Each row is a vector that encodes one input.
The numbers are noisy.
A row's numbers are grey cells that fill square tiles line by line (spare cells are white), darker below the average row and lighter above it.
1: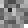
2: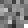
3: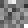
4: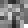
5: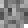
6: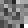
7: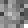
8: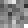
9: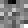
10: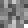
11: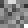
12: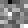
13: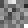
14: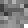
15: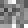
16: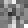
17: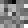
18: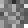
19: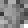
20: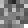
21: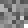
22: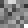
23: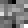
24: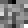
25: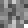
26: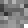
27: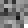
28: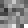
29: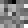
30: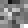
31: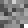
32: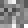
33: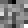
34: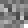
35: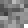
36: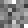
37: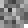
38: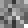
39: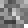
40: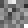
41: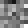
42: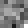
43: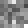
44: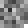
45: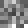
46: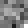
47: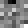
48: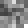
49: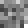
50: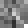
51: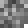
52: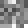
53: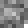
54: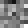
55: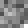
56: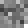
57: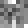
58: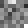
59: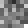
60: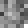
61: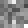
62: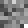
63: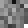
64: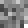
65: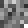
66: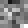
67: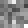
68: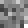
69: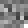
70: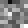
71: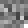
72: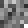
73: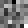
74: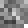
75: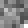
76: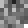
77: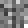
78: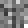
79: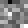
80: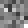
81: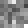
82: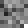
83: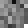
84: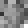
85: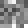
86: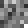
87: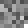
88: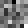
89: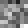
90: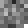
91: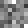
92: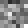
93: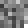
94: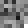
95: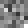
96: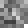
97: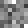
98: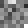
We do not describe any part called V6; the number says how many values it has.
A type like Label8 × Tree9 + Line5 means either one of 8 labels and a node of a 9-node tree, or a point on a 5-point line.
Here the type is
(Line5 + V6) × Line7.
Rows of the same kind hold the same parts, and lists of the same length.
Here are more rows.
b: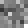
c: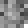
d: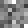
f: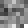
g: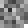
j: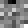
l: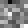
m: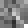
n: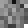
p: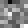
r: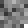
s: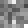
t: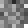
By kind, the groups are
b, d, f, r, s
c, g, j, l, m, n, p, t

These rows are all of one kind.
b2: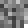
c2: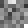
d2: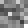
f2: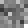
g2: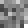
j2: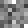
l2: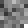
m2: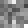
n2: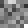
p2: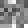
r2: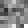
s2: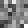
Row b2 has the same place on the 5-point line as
d2, f2 and g2.
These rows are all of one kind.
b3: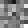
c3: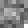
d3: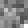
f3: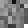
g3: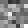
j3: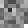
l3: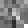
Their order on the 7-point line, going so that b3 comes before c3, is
g3, b3, j3, d3, c3, l3, f3.
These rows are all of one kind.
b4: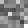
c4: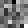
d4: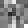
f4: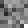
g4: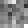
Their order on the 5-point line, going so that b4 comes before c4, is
d4, g4, f4, b4, c4.
